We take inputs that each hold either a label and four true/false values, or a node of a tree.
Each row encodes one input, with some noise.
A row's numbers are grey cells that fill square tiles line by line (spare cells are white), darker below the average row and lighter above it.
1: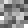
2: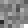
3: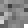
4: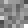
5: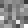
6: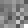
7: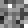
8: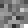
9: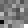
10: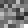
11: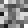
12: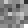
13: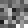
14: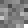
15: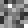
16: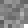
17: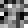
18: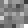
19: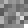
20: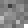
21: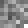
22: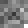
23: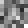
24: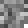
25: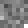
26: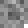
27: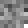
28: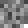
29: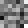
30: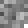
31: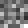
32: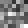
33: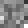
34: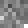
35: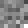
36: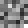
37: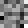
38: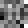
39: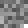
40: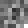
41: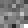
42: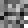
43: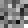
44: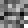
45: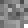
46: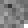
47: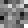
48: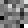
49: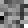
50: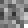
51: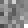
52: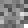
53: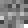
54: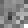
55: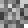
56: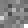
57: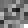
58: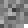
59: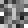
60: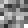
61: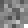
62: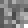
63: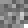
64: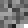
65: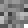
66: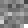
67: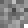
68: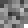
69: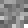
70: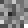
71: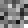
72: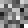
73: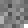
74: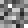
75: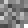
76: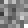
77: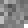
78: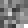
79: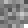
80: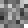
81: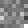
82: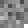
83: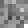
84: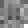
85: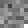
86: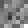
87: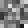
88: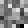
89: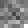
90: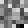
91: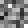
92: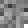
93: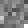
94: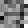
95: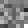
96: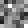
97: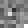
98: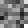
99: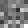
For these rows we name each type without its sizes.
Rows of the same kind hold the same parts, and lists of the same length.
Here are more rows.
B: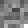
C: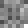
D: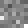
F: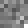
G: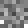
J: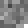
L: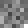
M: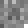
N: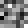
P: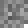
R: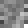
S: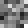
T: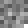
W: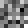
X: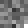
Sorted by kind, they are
B, C, D, F, G, J, L, M, P, R, T, X
N, S, W

